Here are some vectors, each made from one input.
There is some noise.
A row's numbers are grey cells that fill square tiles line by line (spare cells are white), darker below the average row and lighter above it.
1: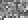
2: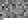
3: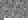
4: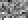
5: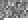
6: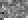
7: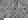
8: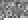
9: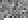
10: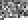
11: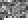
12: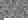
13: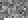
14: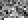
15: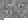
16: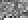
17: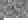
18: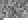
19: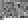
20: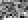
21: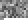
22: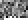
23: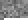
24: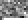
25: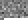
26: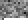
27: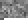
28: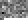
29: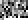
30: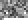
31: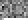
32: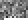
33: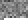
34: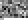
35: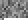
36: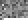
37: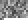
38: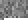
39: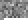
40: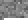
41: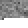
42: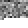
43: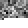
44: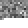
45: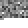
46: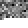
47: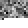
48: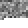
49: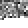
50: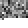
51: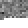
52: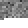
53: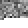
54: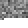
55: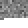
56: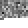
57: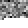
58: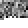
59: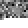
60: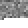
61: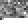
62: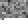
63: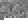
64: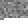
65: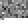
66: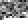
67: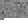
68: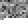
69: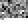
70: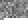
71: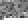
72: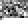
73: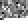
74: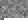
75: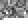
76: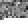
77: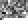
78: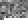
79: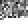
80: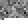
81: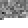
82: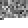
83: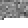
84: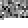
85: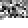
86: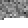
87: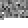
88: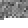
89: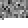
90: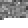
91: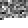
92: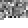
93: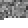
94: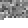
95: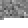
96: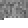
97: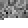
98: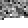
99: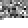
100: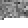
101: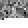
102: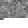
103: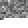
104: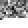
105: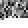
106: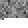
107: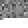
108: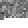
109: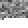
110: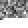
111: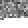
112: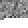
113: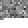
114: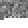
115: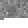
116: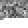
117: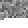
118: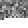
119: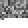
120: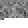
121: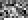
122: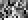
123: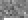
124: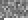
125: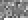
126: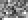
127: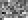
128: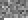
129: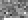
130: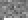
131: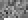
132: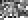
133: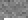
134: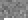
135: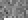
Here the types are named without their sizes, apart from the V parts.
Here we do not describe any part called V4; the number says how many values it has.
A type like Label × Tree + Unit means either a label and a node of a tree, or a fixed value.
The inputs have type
List(Line × V4).
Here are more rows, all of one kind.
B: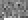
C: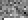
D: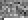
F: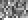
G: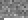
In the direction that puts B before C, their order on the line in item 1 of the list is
D, B, C, G, F.
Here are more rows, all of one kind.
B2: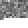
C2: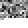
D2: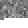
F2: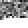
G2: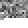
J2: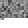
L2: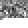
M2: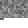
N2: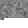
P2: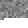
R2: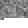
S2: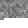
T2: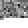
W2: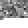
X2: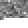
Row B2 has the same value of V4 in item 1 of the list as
N2, P2, T2 and W2.
